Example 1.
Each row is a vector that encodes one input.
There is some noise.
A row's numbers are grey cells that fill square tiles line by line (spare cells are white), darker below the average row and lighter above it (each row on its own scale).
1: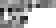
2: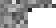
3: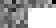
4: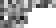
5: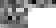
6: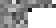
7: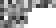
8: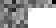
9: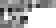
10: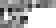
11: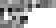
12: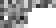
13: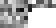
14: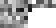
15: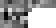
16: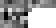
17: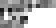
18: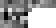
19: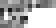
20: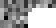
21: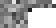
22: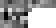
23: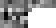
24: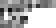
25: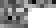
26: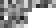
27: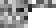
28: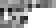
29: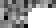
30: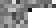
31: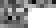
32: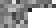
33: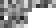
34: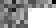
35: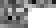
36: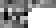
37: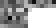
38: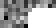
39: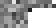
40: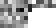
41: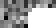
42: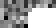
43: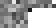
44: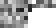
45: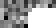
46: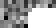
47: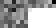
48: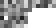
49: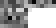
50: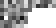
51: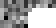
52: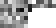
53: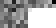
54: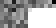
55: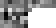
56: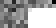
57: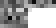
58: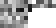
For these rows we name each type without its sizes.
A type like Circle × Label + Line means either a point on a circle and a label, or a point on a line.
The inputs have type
Bool × Bool × Bool.
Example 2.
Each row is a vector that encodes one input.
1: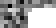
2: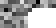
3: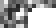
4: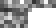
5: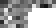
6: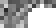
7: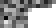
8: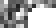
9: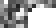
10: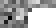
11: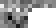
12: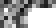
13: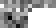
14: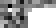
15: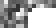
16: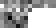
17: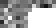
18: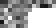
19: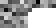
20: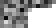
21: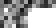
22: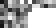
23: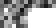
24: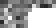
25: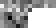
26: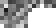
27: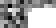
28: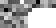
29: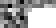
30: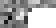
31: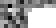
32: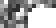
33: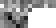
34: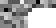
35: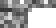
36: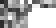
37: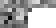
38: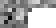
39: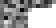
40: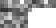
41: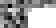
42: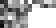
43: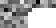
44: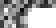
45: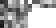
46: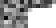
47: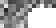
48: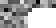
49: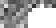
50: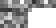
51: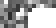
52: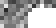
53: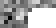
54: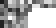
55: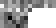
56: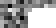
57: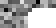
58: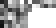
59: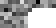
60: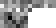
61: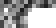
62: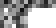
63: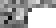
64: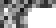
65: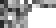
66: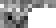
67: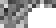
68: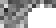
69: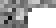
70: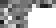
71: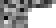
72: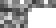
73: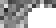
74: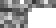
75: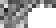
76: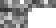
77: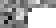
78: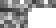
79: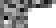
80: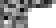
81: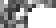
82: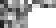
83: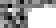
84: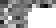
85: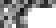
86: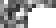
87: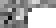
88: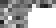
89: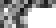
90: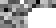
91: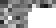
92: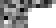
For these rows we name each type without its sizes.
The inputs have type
Circle.
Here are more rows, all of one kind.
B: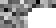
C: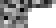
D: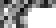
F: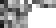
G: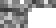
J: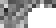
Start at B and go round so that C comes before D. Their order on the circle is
B, J, C, D, F, G.
